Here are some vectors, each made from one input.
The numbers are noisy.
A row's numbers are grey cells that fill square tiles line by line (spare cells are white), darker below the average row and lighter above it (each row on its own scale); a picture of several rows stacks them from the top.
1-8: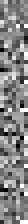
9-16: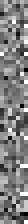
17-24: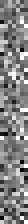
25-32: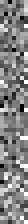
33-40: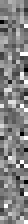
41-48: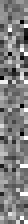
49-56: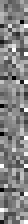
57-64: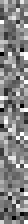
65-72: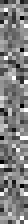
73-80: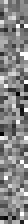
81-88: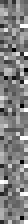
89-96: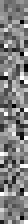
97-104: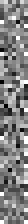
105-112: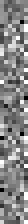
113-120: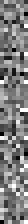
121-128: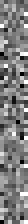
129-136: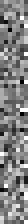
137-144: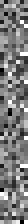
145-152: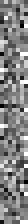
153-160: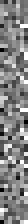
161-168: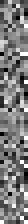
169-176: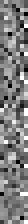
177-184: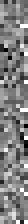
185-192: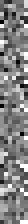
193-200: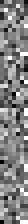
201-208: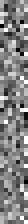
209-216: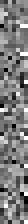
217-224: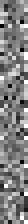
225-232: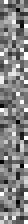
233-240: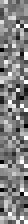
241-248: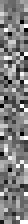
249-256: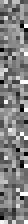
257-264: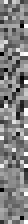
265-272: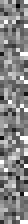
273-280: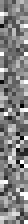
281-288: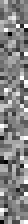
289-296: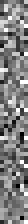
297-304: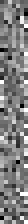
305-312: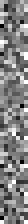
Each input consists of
a point on a 17-point line, together with either a point on a 14-point circle, or a fixed value.
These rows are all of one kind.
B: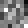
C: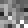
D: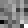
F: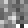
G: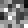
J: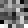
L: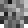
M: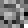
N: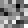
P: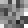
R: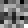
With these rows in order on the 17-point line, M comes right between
L and P.
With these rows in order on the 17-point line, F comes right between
N and P.
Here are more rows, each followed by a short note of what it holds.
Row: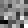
a point on a 14-point circle and a point on a 17-point line
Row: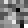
a point on a 14-point circle and a point on a 17-point line
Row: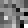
a point on a 14-point circle and a point on a 17-point line
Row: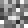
a point on a 14-point circle and a point on a 17-point line
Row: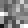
a point on a 17-point line
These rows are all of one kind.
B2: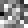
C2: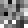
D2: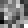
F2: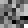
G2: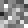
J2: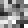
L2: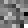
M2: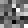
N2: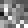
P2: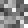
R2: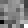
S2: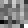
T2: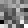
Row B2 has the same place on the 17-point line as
D2, N2 and R2.
